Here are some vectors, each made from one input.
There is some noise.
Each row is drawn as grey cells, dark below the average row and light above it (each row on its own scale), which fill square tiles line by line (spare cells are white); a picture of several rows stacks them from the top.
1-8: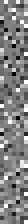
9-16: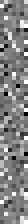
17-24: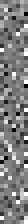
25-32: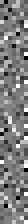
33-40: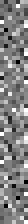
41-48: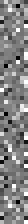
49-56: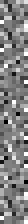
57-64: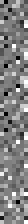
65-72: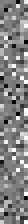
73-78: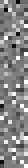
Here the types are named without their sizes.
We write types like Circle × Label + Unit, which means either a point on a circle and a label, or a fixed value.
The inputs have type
Bool × Bool × Bool × Bool.
